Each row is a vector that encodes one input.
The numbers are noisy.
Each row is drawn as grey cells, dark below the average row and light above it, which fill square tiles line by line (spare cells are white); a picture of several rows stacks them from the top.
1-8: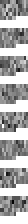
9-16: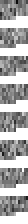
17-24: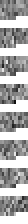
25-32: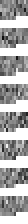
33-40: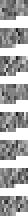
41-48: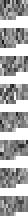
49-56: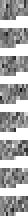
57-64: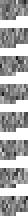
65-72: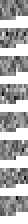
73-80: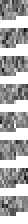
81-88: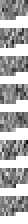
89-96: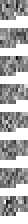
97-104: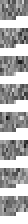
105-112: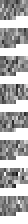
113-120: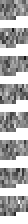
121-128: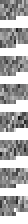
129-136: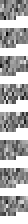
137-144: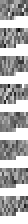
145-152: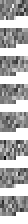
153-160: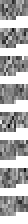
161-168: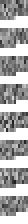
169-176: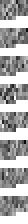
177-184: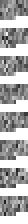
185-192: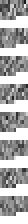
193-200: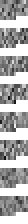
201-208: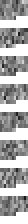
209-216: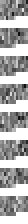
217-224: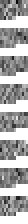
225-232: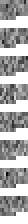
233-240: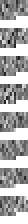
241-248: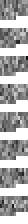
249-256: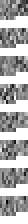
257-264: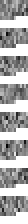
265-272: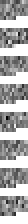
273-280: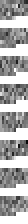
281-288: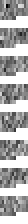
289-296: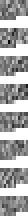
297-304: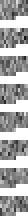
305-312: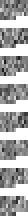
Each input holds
a true/false value, together with either a point on a 10-point circle, or a point on a 6-point line.
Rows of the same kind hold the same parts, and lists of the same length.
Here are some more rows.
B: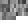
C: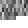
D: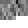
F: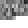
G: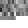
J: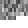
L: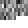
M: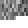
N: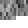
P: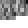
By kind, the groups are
B, C, G, J, L
D, F, M, N, P

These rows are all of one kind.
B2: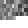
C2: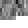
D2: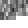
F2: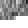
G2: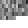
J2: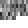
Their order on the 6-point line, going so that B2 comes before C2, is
J2, B2, F2, G2, C2, D2.
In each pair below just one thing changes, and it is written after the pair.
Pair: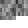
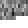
the true/false value
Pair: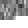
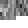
the place on the 6-point line
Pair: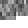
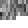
the place on the 6-point line
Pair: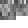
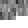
the place on the 6-point line
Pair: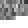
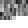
the true/false value
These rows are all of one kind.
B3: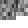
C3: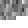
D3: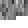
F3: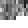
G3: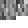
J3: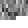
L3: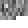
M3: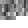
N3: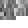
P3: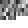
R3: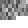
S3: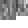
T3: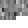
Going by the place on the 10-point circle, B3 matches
P3, S3 and T3.
